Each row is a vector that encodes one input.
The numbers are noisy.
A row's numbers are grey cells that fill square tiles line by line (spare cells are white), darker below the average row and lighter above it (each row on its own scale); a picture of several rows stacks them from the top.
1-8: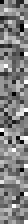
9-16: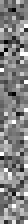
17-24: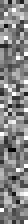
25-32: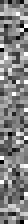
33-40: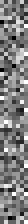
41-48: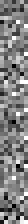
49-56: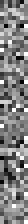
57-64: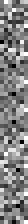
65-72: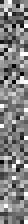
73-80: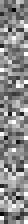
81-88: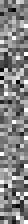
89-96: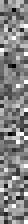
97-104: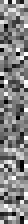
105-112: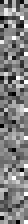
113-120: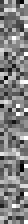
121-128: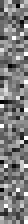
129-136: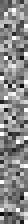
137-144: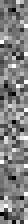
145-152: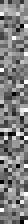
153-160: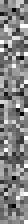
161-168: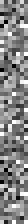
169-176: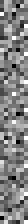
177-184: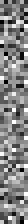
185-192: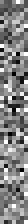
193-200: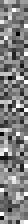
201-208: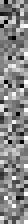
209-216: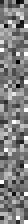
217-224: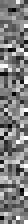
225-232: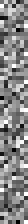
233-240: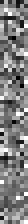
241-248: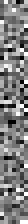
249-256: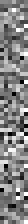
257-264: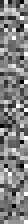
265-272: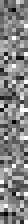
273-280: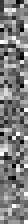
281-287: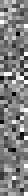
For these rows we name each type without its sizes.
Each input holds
either a point on a line, or four true/false values.
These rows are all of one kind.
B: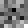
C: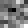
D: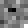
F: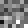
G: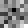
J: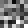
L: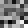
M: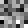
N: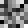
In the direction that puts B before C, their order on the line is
G, B, D, C, N, M, F, J, L.
